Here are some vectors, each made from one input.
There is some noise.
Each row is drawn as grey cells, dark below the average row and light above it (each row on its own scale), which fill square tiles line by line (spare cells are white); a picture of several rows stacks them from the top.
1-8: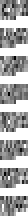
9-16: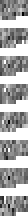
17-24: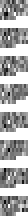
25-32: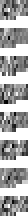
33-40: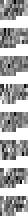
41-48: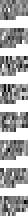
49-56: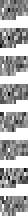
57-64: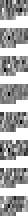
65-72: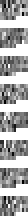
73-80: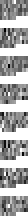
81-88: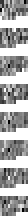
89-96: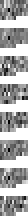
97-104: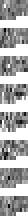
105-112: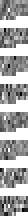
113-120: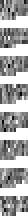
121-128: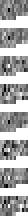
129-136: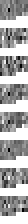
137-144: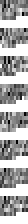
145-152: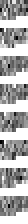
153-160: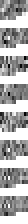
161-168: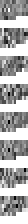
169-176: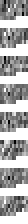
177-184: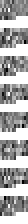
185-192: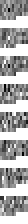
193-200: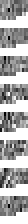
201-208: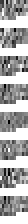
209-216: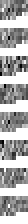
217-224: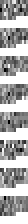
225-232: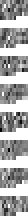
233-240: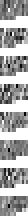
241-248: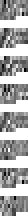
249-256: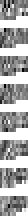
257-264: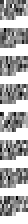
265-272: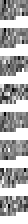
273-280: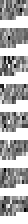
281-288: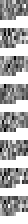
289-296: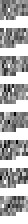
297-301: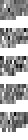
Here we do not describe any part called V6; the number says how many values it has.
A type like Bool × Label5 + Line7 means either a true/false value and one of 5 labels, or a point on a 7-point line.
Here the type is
Circle11 + List2(Bool × V6).
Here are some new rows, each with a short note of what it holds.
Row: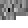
a list of two items
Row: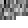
a point on an 11-point circle
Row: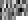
a list of one item
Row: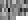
a list of one item
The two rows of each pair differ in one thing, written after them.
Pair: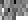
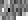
the true/false value in item 2 of the list
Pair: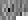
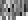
the true/false value in item 2 of the list
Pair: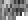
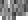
the true/false value in item 1 of the list
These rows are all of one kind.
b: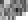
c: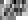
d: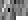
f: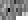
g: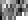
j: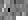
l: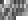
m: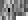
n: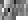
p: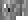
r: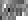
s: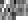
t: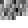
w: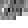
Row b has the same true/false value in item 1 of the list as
f, m and w.
